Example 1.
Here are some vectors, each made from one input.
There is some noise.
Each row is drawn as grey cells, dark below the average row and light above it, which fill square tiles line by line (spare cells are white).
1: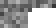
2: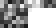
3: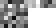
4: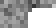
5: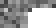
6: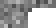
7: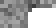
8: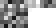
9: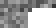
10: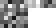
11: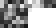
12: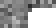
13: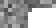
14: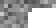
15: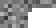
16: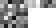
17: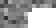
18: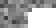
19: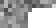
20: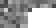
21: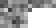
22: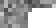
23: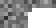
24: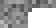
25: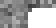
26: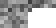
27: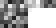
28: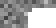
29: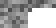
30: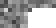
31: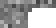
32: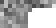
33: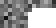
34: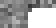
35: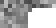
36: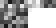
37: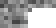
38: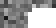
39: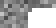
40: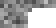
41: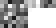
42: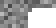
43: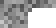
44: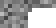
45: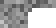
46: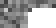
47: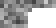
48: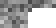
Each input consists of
either a point on an 8-point circle, or a fixed value.
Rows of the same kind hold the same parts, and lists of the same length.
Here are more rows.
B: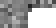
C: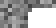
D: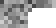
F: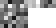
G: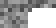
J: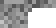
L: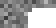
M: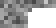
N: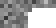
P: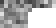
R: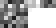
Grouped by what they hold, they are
B, C, D, G, J, L, M, N, P
F, R

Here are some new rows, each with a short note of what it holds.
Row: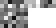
a fixed value
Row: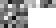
a fixed value
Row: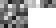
a fixed value
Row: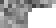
a point on an 8-point circle
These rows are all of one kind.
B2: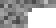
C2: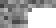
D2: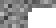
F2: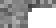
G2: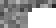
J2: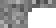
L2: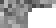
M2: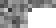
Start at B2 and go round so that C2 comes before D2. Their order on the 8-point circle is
B2, C2, M2, G2, J2, F2, L2, D2.
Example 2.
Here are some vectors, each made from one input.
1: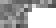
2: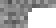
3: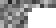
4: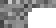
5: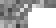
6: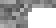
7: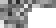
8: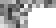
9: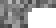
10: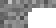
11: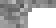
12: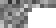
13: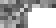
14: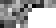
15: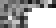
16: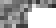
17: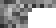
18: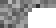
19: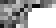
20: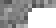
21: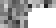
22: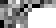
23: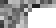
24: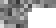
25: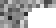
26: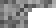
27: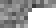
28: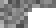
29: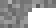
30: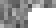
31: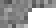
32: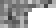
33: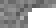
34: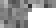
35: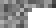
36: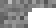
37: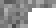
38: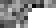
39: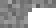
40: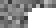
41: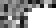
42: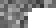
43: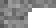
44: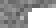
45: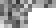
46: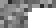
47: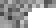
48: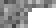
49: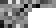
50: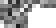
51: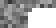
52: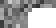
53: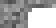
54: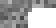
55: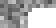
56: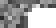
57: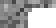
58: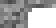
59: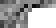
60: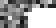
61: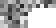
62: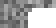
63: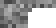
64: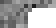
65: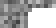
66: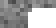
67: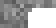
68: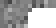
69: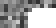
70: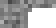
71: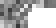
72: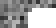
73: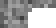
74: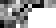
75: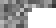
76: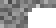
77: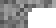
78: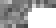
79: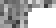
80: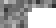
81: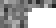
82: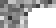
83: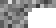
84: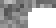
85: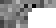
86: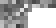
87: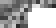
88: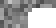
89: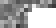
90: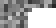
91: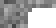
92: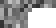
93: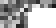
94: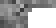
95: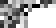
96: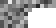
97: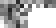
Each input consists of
four true/false values.
